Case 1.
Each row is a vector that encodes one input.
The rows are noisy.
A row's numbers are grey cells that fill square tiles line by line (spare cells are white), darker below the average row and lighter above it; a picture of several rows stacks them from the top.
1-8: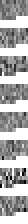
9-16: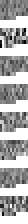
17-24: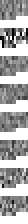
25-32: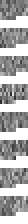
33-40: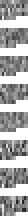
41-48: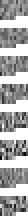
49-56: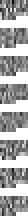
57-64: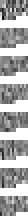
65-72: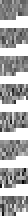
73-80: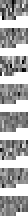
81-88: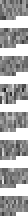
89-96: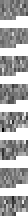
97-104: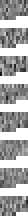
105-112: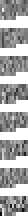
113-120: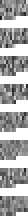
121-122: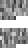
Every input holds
two labels (each one of 11).
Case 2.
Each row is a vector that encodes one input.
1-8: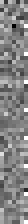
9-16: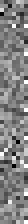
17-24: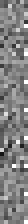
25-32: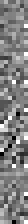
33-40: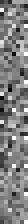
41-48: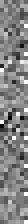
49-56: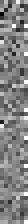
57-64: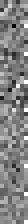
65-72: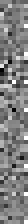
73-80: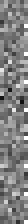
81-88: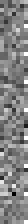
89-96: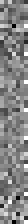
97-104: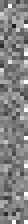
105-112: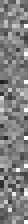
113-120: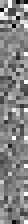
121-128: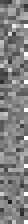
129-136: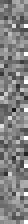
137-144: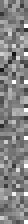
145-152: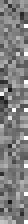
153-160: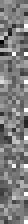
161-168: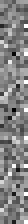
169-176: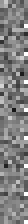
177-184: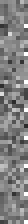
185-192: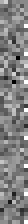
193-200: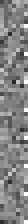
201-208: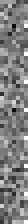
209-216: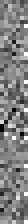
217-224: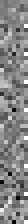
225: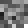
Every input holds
one of 6 labels and three true/false values.
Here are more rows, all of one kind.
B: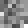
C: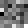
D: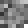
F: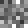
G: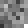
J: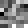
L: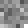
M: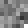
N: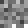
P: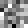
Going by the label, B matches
F, L, N and P.
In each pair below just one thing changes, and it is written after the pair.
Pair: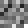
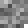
one of the three true/false values
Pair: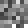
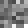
one of the three true/false values
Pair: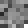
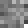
one of the three true/false values
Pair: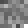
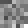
one of the three true/false values
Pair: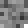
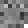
one of the three true/false values
